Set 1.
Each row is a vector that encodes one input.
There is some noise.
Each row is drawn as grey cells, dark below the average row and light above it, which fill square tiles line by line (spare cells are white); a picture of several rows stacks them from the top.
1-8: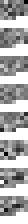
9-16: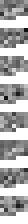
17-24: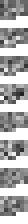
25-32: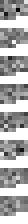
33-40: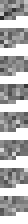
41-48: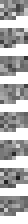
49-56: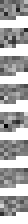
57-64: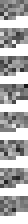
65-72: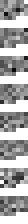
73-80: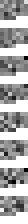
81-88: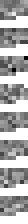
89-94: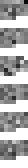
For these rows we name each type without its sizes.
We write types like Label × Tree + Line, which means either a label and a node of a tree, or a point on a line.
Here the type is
Bool × Line × Line.
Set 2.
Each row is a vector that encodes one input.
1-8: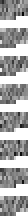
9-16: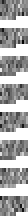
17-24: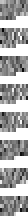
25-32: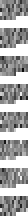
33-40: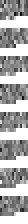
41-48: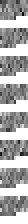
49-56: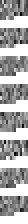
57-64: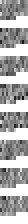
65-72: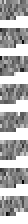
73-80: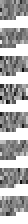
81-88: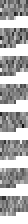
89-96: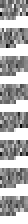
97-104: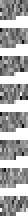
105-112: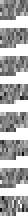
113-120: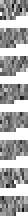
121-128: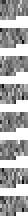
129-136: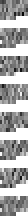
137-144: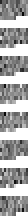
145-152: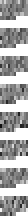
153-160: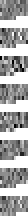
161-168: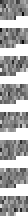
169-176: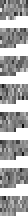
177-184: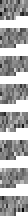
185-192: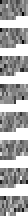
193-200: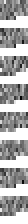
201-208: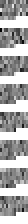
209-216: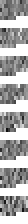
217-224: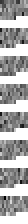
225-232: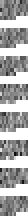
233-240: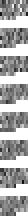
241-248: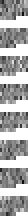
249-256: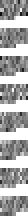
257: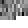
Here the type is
Bool × Bool × Bool × Bool + Circle18.
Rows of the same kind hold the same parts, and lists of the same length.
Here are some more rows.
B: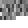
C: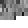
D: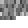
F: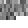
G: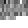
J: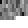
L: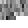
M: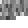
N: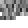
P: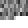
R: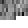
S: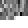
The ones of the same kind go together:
B, D, F, L, M, N
C, G, J, P, R, S

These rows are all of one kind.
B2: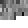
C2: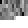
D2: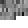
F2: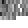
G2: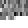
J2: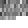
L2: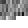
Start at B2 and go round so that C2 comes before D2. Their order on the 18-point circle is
B2, C2, G2, J2, F2, L2, D2.
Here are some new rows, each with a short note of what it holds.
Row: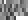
four true/false values
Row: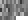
four true/false values
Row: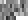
four true/false values
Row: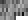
a point on an 18-point circle
